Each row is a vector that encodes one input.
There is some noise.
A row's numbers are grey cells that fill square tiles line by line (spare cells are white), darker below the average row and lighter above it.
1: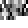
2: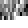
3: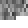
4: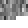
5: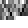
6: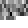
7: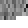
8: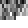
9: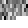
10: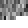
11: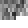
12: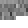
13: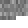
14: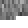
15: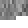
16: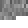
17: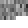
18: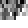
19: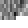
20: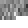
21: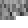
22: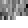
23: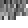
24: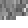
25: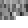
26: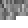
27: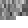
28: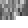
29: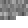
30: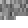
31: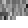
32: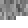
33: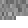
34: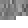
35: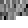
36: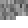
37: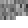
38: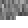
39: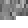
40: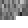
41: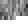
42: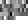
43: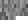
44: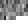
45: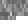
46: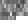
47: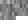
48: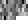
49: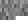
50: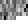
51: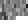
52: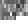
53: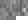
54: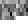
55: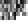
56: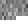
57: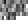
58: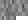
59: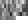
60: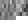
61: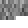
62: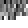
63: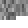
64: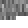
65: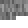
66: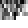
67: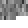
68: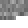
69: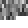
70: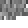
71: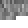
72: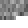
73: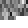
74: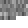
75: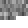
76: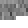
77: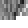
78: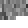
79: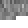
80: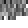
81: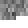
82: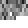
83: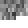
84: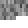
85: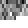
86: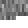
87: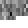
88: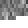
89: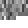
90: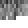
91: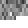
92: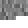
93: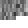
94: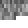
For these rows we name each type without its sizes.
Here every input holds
a point on a line.
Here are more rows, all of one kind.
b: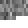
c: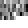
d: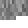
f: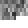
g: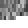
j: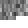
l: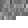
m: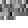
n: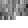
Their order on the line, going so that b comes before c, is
d, f, b, j, n, c, m, l, g.
